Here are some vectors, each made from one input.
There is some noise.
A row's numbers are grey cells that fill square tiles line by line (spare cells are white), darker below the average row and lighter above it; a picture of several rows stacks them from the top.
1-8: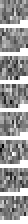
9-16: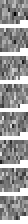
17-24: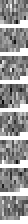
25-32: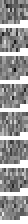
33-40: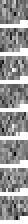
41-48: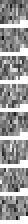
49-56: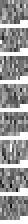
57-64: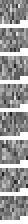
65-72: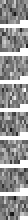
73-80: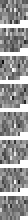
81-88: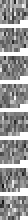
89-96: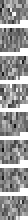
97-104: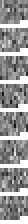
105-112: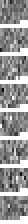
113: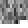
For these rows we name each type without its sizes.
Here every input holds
a label, together with either a label, or a node of a tree.
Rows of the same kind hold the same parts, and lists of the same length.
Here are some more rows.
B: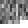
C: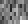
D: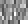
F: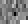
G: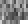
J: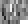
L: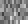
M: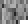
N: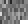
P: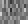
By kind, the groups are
B, C, F, L, N, P
D, G, J, M

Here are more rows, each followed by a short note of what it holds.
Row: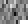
two labels
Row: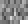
a label and a node of a tree
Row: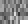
a label and a node of a tree
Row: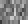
a label and a node of a tree
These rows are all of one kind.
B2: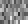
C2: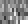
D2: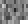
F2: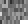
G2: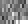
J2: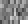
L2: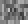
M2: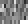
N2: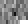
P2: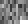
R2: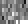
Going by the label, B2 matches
C2 and J2.
